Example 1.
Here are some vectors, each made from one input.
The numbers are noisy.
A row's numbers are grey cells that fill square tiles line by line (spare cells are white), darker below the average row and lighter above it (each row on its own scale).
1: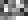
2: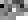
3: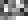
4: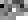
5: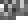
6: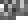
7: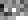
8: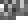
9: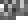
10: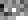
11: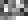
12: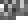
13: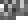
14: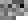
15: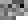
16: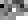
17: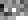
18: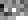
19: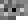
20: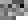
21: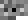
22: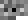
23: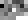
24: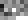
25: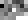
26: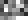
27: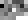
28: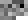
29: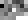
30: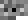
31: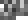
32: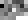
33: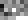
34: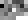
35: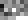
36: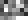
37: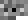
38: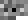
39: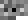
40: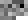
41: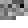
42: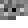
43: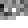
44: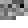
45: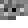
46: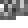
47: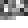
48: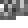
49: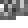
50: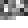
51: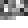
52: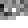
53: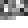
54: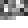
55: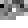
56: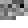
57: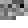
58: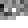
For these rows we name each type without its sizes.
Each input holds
a point on a line.
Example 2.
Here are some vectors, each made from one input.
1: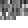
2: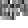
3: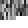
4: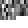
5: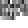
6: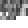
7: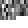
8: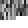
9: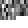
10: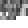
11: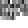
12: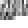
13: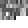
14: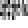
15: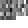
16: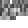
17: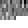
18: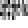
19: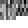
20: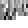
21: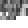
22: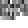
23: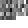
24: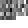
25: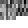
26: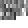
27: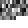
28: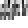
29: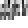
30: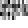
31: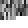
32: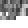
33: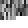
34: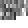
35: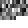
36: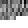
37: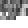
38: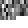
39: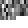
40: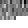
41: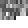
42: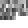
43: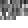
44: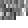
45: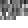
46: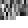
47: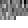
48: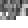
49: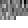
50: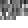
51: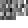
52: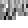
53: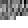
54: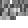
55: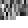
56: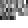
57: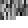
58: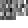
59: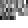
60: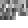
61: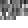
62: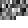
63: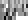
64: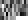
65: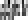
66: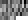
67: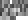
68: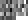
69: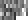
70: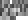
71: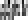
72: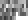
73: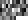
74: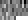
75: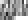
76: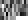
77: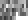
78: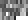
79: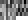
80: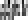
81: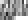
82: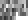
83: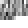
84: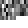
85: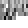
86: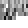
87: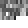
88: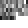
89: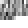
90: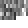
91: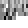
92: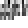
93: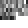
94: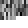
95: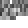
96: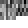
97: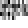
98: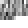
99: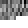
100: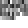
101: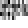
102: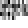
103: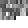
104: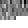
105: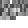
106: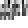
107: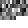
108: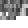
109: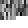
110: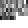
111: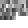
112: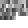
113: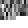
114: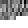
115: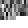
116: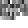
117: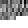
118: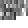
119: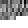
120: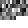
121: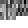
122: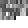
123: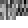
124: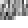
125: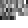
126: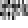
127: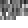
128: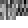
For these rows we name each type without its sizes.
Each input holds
a point on a circle.
